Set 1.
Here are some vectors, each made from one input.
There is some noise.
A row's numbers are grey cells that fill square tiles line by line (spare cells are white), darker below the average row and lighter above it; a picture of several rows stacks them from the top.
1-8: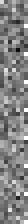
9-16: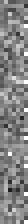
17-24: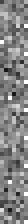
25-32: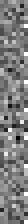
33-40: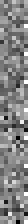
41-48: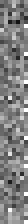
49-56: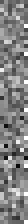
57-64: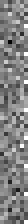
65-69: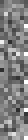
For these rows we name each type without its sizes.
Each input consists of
a list of points on a line.
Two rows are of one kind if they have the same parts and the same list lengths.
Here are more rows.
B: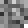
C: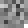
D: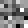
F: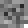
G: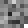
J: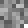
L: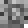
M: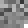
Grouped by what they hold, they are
B, F, G, L
C, J, M
D

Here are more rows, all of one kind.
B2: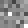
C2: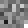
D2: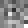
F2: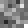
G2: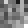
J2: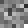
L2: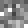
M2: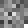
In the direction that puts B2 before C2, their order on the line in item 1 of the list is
L2, G2, D2, B2, C2, F2, J2, M2.
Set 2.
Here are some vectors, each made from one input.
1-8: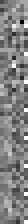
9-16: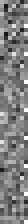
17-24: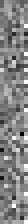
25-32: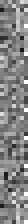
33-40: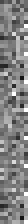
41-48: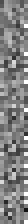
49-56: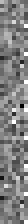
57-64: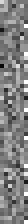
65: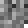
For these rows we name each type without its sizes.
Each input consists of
either a point on a line, or three true/false values.
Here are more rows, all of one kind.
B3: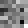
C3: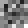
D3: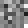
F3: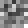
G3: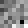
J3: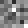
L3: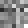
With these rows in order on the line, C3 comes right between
D3 and F3.
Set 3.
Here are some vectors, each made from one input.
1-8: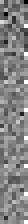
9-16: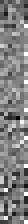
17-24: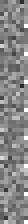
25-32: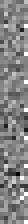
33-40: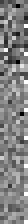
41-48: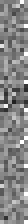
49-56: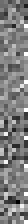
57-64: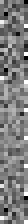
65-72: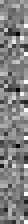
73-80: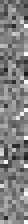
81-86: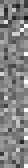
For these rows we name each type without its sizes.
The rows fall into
2 kinds.
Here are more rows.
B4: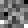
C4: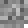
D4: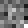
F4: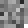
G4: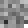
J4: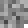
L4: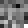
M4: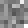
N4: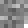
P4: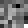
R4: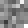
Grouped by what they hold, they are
B4, D4, L4, P4
C4, F4, G4, J4, M4, N4, R4

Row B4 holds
a point on a line.
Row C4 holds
three true/false values.
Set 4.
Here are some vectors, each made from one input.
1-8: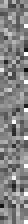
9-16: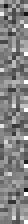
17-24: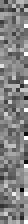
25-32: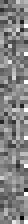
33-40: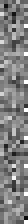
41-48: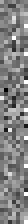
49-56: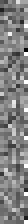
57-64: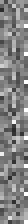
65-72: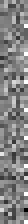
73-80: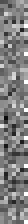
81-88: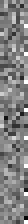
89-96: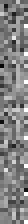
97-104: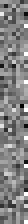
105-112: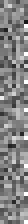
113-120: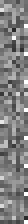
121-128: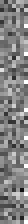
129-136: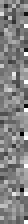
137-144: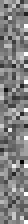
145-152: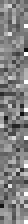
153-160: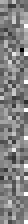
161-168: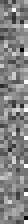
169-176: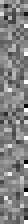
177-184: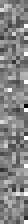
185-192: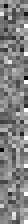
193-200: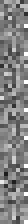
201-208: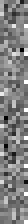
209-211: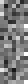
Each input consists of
either a point on a 12-point line, or a point on a 15-point line.
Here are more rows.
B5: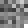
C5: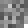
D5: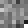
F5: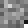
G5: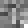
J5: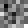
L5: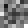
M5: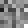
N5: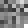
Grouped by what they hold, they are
B5, J5, L5, M5, N5
C5, D5, F5, G5

